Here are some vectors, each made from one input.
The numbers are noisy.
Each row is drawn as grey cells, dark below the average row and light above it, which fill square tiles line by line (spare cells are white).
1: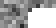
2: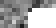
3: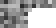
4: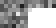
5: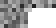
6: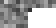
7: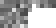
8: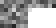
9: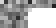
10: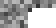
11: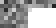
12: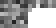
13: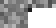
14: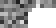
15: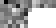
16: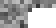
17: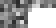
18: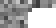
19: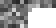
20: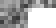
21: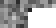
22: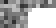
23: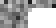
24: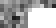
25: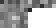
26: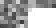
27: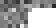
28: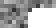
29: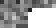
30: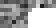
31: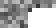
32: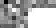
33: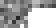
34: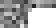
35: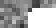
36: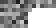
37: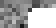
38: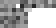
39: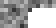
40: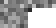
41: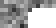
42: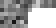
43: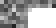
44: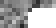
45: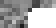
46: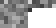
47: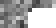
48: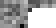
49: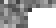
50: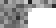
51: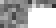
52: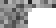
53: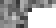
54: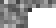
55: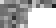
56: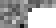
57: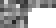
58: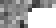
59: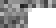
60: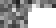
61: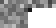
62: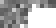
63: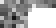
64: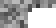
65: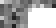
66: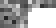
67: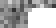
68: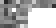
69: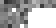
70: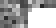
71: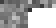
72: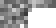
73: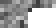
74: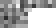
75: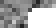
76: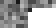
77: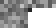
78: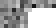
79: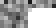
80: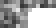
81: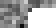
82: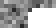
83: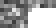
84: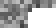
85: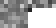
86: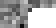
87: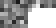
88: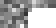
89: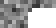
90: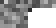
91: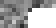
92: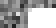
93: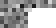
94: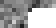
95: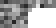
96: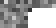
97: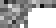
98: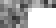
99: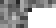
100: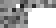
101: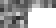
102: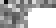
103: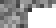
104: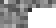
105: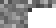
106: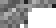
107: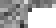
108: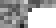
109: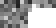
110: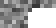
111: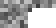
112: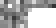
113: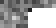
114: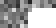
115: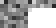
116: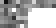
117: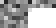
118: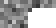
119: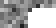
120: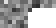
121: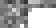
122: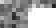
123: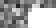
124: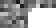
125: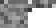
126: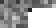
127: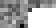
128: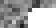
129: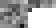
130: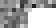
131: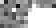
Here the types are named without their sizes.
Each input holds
four true/false values, together with either a point on a circle, or a fixed value.
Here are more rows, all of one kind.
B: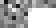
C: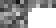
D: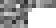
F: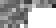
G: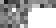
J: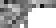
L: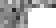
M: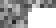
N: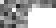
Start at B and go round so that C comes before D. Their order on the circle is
B, F, G, N, C, M, D, L, J.
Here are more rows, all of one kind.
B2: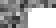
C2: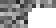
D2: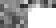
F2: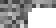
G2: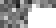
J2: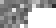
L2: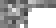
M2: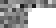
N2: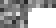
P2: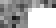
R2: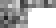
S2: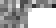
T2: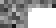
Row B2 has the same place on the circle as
N2 and P2.
